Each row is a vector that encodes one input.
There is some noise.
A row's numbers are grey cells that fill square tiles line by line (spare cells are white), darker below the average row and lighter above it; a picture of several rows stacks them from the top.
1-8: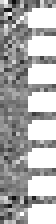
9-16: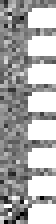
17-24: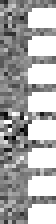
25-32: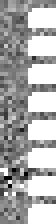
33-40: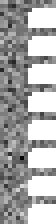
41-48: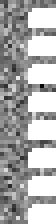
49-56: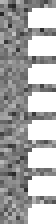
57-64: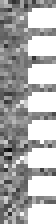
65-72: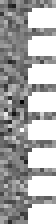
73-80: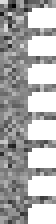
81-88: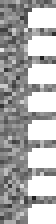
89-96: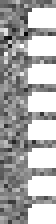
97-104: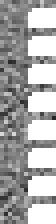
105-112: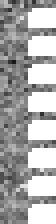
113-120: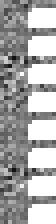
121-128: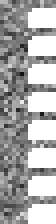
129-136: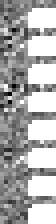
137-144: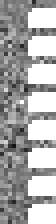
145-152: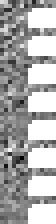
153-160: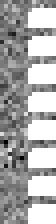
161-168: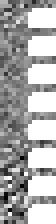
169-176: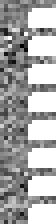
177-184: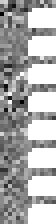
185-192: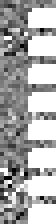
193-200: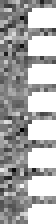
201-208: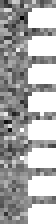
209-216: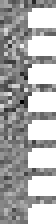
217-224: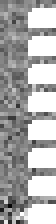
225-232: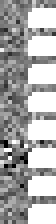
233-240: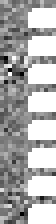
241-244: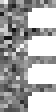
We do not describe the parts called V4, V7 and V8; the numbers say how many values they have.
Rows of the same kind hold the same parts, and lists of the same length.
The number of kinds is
4.
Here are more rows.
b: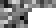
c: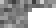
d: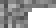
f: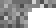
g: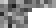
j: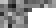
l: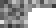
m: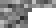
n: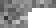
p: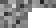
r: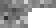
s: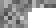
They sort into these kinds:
b, g, j, m
c, d, p
f, s
l, n, r

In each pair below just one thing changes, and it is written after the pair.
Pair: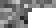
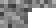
the true/false value
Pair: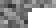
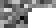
the value of V4
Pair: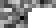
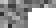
the value of V8
